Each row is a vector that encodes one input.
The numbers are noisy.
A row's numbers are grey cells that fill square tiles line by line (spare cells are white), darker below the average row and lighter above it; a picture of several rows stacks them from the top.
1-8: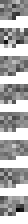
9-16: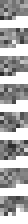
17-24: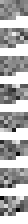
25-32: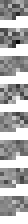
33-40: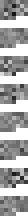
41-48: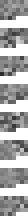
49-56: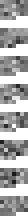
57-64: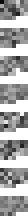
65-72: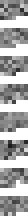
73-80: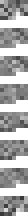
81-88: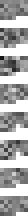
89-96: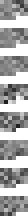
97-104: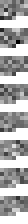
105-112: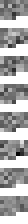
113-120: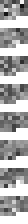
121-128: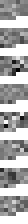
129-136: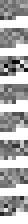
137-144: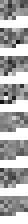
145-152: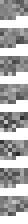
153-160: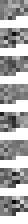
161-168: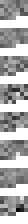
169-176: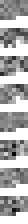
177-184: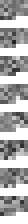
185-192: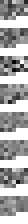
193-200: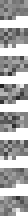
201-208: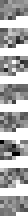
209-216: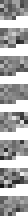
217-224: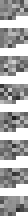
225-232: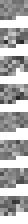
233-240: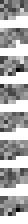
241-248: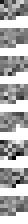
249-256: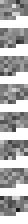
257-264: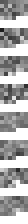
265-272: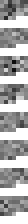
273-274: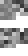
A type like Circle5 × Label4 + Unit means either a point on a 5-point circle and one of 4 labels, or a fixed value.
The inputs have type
List2(Line5) + Tree7 × Tree7 × (Tree7 + Unit).
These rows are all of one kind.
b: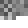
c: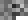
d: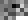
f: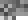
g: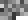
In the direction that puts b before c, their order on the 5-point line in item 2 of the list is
b, c, g, f, d.
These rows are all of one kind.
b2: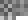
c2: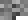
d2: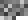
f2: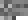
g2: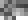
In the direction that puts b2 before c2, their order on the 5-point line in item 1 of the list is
b2, d2, f2, g2, c2.
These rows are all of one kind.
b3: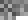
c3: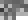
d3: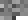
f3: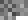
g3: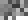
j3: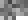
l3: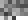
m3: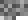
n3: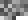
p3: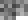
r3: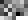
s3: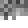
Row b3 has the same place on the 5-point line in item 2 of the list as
c3, d3, g3 and l3.
